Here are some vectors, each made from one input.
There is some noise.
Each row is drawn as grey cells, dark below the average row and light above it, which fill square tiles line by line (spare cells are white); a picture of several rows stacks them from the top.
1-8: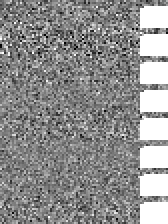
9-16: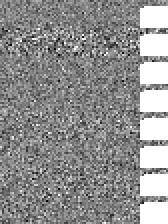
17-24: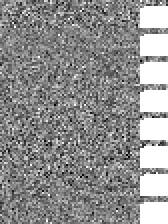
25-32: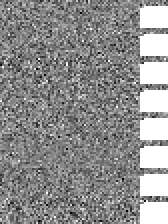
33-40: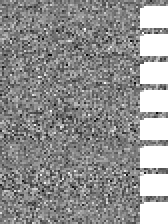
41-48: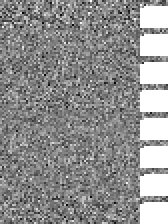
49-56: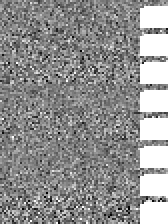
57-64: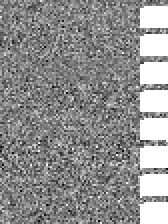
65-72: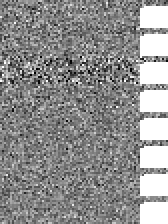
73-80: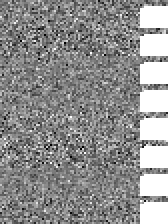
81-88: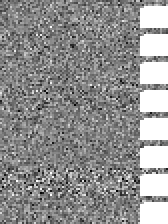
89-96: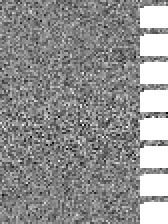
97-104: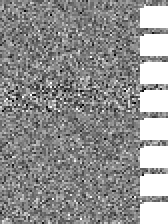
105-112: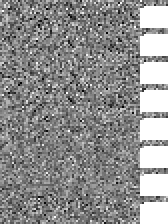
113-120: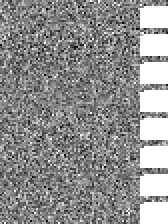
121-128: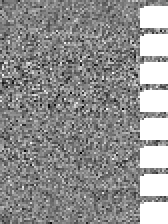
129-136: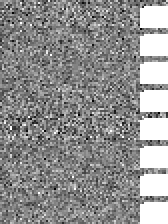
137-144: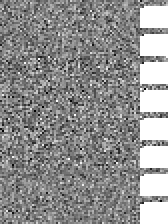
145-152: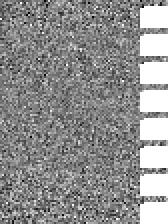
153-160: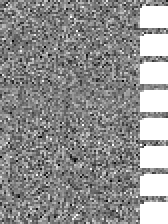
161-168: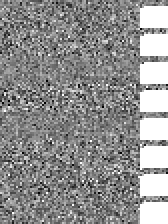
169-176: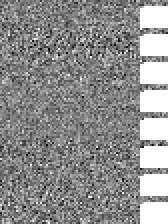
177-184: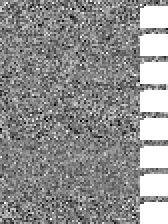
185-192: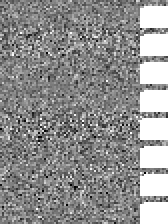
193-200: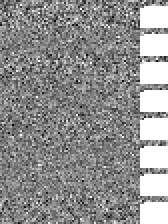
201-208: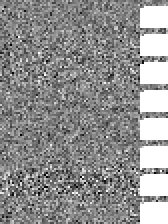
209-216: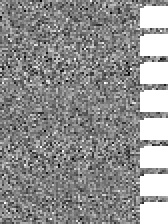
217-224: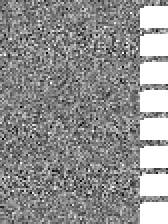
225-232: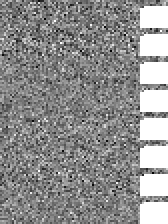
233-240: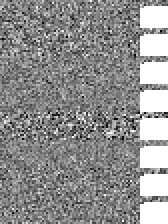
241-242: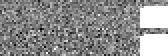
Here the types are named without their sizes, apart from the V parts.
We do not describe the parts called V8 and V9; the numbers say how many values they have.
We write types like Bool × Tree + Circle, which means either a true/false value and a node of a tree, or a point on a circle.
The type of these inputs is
(Line + List(Label × V9)) × V8.
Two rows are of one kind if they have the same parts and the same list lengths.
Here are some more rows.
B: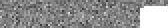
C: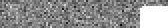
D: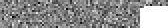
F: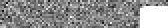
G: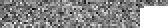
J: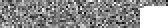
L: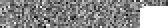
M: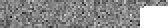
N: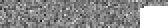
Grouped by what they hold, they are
B, F, M, N
C, D
G
J, L

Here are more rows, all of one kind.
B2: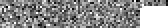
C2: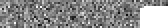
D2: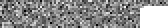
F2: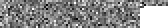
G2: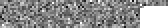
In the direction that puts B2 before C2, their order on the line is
B2, G2, C2, F2, D2.
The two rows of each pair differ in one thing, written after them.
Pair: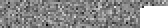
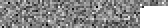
the value of V9 in item 2 of the list
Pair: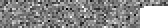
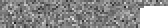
the value of V8
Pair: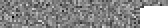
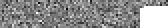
the label in item 1 of the list
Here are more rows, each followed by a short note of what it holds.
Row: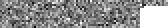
a point on a line and a value of V8
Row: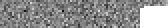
a value of V8, together with a list of one item
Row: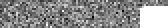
a value of V8, together with the empty list
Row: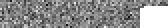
a point on a line and a value of V8
